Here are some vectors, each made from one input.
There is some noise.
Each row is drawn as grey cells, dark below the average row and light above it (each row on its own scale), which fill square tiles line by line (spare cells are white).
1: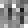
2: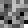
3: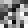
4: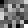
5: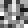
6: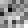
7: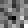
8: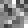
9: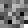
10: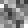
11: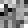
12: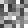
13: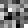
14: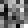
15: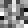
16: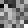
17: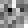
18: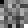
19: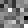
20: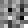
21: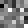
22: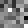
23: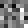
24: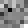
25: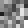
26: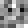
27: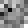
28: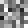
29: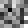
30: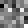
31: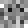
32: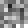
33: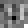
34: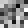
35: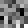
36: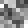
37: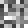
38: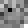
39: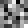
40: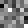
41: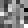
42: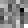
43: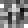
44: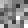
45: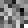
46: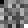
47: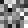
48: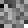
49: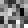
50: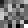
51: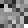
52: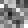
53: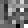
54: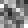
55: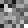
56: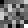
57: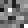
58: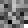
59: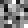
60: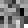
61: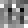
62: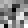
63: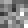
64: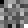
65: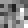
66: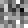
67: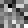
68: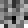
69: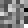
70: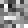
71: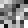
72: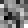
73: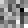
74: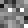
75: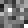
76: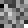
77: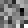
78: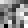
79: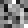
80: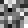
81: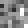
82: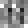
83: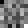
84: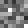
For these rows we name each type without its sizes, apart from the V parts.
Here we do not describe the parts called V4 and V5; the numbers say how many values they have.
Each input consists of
a point on a circle, together with either a true/false value and a value of V5, or a value of V4.
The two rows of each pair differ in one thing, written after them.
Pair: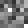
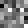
the true/false value
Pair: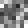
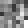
the true/false value
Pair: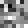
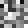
the value of V5
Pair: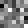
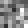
the place on the circle
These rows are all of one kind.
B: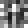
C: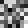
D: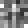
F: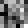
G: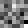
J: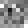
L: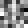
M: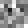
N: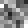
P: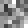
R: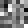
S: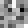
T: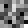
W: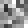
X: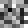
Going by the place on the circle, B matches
D, G, L and T.
